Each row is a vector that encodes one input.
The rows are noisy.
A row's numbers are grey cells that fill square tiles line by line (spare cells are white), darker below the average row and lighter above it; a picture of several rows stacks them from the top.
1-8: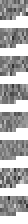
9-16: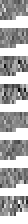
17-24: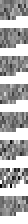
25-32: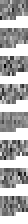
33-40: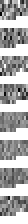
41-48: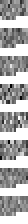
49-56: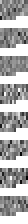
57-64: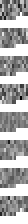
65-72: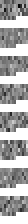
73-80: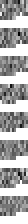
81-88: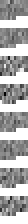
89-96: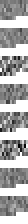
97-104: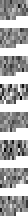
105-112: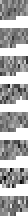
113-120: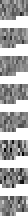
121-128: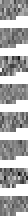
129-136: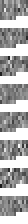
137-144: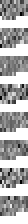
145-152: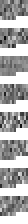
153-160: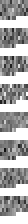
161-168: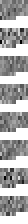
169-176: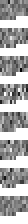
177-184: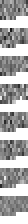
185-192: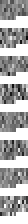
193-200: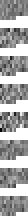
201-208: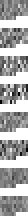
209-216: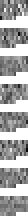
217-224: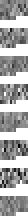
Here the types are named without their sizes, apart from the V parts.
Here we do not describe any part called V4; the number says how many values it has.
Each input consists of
a point on a line, together with either a node of a tree, or a true/false value and a value of V4.
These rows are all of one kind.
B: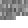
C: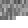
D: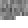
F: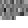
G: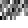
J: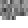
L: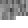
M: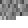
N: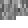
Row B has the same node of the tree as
C, D and F.
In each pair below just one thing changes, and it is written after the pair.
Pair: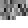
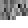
the value of V4
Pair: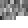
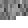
the place on the line
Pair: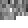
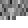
the place on the line
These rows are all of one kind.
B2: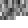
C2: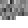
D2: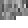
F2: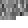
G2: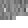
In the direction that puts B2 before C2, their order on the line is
F2, B2, G2, C2, D2.
